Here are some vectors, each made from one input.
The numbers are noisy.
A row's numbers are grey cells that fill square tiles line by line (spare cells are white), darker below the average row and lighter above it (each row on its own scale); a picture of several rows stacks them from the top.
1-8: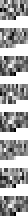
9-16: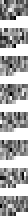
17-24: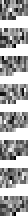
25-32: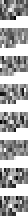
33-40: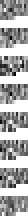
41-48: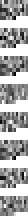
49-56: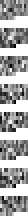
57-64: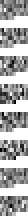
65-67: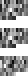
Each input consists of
either a point on an 8-point line, or three true/false values.
